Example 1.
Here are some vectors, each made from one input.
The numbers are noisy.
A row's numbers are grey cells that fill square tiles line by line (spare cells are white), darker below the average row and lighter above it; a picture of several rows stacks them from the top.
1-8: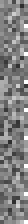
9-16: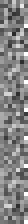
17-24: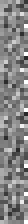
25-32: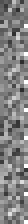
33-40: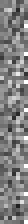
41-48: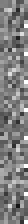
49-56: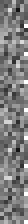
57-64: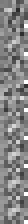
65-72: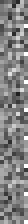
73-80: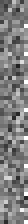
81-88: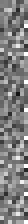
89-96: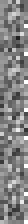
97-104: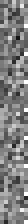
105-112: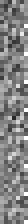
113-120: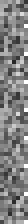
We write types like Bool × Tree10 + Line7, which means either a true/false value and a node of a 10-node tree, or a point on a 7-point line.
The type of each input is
Line10 + Line13.
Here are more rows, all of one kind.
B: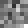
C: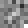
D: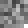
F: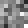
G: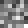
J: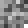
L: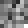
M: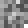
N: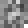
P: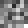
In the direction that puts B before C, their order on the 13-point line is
G, P, L, B, D, C, N, M, J, F.
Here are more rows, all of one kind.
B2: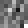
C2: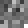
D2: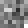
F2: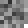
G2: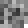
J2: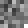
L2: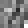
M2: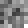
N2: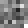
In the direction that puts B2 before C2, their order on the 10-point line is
N2, D2, L2, B2, C2, J2, F2, M2, G2.
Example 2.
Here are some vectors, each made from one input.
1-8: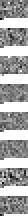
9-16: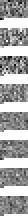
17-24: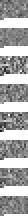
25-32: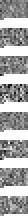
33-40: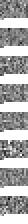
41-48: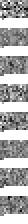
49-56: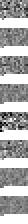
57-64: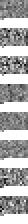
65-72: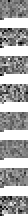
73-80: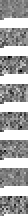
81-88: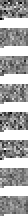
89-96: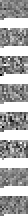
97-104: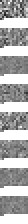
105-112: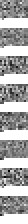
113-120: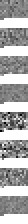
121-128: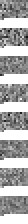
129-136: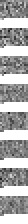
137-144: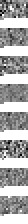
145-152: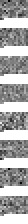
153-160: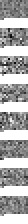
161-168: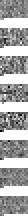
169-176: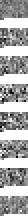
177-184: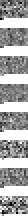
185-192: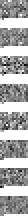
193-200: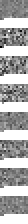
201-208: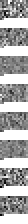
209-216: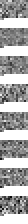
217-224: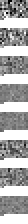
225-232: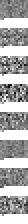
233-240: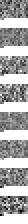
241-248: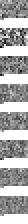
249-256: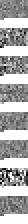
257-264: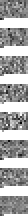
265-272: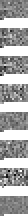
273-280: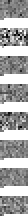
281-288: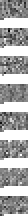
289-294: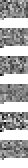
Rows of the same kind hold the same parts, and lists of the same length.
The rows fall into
3 kinds.
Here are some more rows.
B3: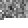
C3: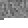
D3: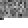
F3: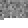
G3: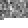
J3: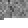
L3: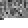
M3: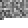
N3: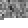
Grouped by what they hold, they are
B3, N3
C3, D3, F3, G3, L3
J3, M3

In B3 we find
a point on a 9-point circle.
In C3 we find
a node of a 16-node tree.
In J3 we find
a fixed value.
